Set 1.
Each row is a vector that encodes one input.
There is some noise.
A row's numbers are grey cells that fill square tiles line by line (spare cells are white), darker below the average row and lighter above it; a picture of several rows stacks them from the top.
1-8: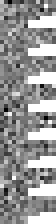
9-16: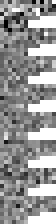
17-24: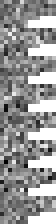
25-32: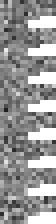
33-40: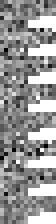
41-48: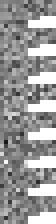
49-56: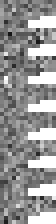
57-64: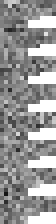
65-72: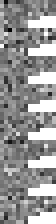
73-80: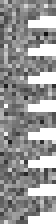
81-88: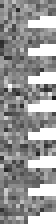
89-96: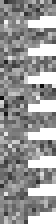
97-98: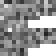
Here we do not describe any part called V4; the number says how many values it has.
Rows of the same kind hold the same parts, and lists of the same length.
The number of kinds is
2.
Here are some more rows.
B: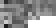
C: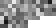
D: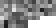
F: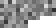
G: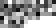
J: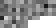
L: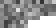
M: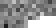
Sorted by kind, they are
B, C, D, G, J, L, M
F

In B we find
a point on an 8-point line and a value of V4.
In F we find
one of 7 labels and a value of V4.
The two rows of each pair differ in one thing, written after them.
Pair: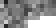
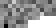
the value of V4
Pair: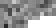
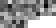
the value of V4
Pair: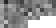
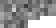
the value of V4
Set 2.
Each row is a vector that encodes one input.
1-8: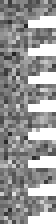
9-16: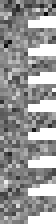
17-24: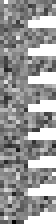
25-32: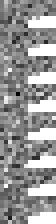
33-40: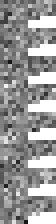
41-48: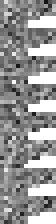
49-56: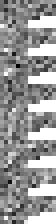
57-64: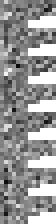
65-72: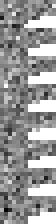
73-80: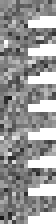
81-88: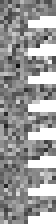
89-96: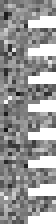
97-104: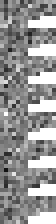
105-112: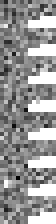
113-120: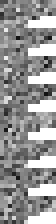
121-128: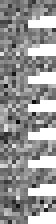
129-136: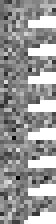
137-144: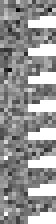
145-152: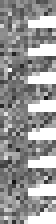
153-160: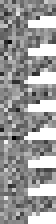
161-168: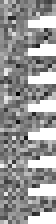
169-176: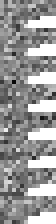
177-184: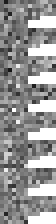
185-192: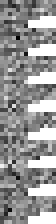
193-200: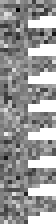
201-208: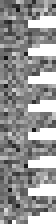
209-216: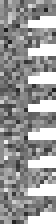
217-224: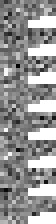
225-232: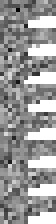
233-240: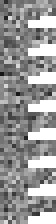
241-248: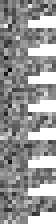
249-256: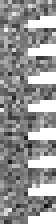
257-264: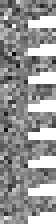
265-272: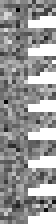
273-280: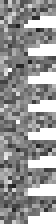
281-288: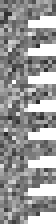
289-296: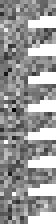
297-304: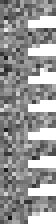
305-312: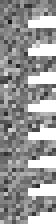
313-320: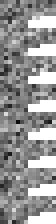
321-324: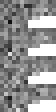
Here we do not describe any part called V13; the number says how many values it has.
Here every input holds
a point on an 8-point line and a value of V13, together with either a point on an 8-point circle, or a fixed value.
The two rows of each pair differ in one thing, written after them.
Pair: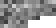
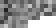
the place on the 8-point circle
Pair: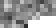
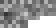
the place on the 8-point circle
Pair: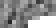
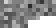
the value of V13
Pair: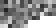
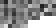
the value of V13
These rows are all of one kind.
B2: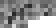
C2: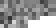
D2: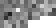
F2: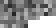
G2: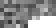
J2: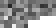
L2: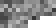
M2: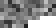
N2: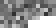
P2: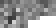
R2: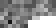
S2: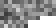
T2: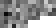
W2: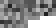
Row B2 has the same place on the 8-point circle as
C2, J2, L2 and P2.
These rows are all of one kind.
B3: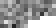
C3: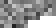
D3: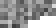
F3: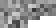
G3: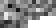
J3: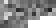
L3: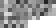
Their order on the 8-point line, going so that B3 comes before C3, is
G3, J3, L3, B3, D3, C3, F3.
